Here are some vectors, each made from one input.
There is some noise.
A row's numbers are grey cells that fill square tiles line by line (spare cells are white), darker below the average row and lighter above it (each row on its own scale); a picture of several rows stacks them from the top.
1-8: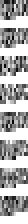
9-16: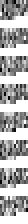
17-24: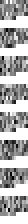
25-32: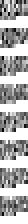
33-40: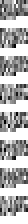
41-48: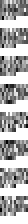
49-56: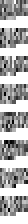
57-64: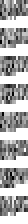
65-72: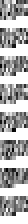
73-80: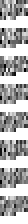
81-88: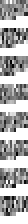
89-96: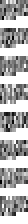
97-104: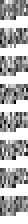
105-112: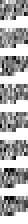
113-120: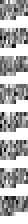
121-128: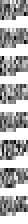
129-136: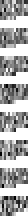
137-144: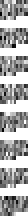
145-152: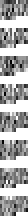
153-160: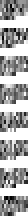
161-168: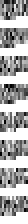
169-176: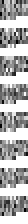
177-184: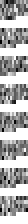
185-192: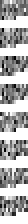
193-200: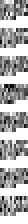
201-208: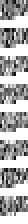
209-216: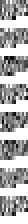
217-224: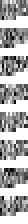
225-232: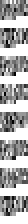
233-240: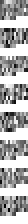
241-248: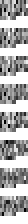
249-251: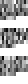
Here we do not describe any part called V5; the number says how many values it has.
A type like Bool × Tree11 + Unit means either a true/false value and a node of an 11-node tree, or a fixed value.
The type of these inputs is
Bool × Circle9 × V5 × V5 + Tree7 + Unit.
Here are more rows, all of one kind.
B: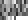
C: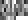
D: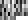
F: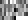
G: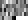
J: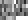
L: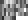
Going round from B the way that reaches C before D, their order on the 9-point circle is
B, J, C, F, G, D, L.
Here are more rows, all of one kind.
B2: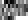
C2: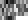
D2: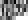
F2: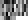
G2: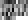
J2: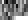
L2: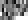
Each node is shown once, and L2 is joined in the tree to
D2 and J2.
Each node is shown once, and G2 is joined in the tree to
F2.
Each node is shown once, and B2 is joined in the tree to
C2 and J2.
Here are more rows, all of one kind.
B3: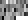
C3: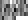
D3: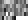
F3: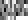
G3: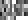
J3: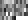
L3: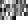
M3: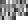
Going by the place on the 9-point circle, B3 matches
F3 and G3.
